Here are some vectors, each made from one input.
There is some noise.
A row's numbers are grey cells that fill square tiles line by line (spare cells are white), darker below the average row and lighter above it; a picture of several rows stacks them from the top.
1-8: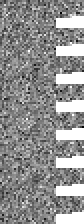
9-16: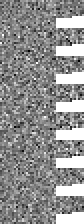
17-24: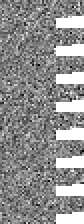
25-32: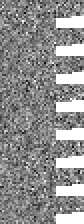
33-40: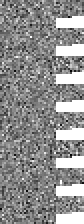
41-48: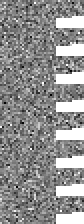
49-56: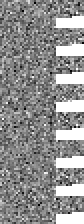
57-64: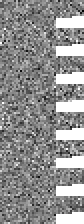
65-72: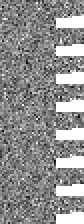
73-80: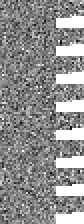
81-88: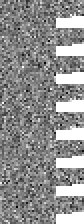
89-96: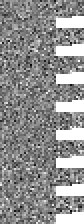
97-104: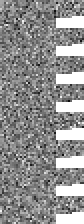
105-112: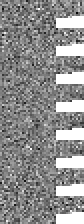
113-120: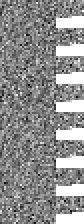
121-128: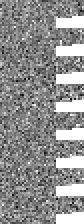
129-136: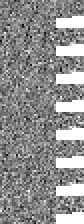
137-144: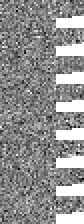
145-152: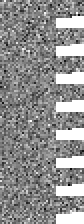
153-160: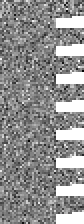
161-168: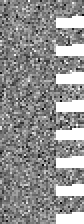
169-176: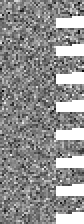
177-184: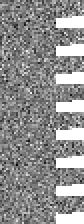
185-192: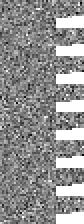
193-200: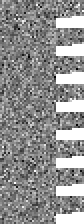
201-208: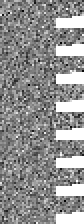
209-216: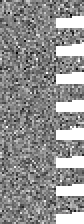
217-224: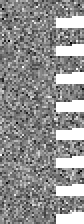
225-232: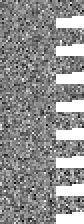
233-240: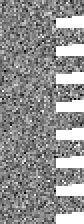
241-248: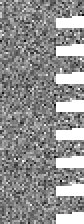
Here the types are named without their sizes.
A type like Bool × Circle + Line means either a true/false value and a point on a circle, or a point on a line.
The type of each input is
Bool × Circle × Line × Line.
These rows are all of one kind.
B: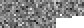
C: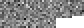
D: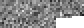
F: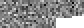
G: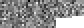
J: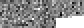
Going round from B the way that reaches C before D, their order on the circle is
B, G, C, D, F, J.
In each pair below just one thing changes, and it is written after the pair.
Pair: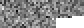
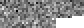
the true/false value
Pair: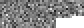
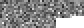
the true/false value
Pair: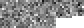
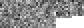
the place on the circle
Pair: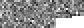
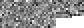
the true/false value
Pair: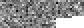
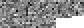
the true/false value
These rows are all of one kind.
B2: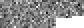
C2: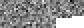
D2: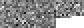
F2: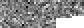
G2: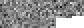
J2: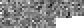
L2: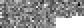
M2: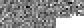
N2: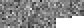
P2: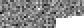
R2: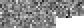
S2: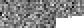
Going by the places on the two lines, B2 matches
J2, L2 and R2.
